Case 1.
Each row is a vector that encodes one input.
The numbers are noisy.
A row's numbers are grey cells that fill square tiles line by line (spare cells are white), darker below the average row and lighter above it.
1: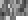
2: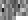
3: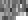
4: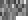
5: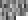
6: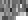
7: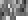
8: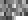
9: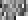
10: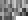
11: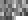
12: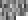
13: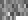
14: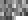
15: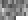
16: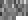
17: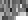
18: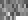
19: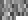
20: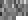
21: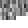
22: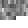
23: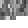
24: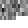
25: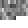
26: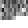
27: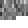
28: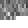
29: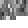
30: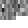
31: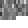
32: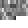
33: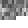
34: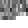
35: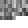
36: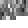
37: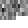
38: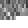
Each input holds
one of 8 labels.
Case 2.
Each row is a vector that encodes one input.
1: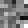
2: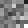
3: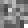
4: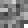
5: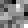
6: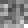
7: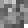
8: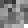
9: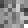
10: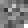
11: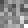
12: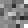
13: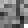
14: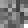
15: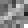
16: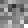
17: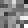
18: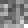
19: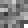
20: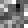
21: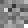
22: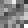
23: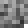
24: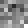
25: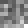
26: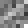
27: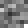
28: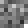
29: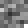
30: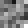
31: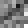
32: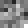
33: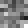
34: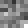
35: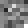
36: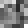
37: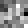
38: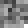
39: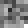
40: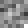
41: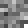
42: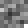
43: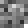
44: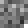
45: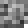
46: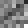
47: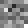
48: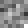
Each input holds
four true/false values.
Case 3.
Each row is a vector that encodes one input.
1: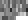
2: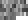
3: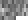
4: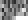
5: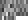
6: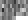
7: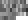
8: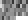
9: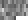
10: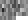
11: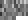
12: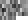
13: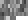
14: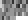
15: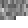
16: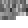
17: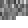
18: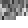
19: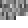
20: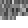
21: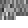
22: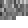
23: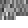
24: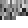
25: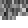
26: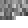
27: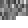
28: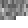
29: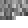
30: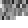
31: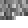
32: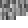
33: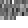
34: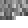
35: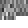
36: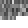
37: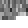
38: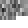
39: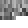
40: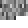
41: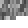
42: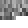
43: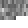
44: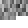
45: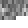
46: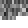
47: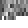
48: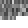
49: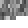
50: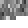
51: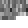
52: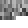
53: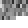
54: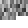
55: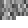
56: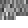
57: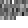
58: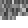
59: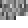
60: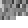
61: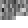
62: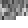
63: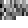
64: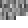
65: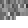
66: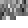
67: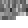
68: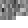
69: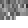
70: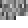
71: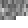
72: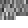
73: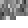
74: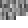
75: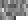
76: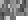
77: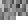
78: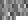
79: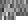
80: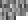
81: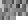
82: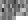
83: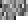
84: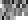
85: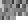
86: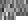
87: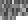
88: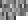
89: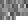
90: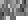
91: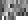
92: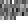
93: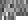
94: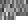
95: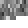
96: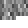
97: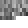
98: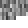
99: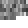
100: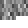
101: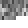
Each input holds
one of 11 labels.
